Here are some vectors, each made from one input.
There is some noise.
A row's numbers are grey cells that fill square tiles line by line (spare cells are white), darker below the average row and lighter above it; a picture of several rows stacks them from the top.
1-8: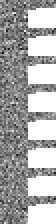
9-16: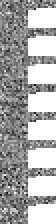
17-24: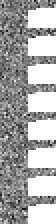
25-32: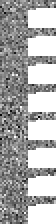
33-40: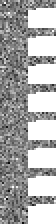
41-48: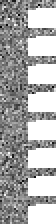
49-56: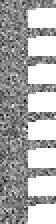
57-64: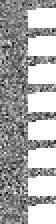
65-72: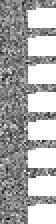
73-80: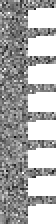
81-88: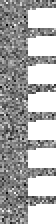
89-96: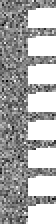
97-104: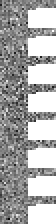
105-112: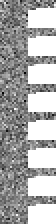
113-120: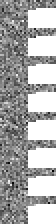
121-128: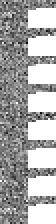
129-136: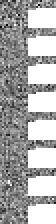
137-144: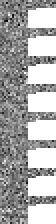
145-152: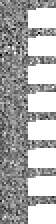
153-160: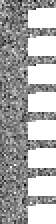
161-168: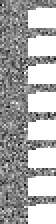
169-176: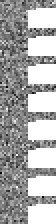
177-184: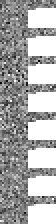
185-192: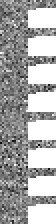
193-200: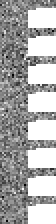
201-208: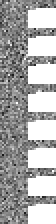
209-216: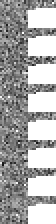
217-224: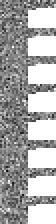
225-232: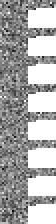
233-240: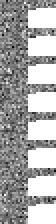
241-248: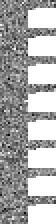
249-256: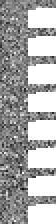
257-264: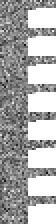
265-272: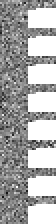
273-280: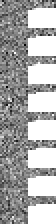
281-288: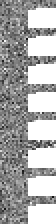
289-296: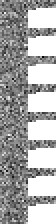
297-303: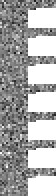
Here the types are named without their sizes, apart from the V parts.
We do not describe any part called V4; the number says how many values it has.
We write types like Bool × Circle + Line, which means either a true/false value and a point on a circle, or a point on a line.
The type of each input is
(Bool × Bool × Bool + Circle) × V4 + Tree × Tree + Unit.
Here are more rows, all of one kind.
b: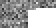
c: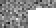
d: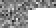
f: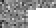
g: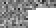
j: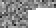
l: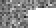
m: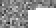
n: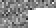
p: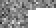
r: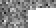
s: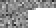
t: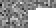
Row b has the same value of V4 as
l, p and r.
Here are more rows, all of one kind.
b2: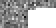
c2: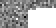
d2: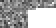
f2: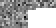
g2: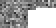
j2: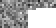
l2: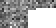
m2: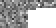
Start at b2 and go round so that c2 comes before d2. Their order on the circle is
b2, c2, g2, l2, m2, f2, j2, d2.
